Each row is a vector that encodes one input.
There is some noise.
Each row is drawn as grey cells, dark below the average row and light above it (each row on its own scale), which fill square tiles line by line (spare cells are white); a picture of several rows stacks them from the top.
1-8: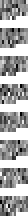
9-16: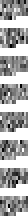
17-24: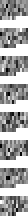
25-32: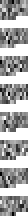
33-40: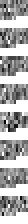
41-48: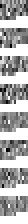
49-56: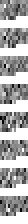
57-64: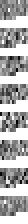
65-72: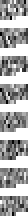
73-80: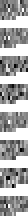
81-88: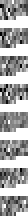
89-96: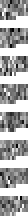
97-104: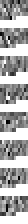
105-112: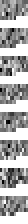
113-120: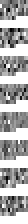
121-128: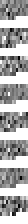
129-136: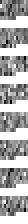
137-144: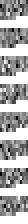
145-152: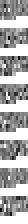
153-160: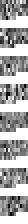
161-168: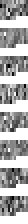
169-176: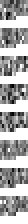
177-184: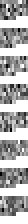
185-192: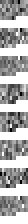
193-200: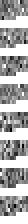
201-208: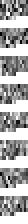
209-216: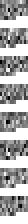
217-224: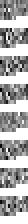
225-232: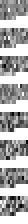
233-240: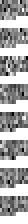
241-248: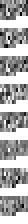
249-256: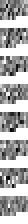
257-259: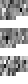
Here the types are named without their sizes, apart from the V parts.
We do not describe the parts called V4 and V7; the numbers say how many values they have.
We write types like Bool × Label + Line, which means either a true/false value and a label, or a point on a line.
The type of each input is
Bool × V7 + (Line + V4) × Tree.
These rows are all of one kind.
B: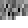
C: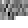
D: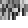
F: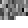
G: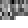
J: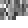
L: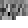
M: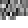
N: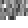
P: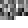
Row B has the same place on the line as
C, F and M.
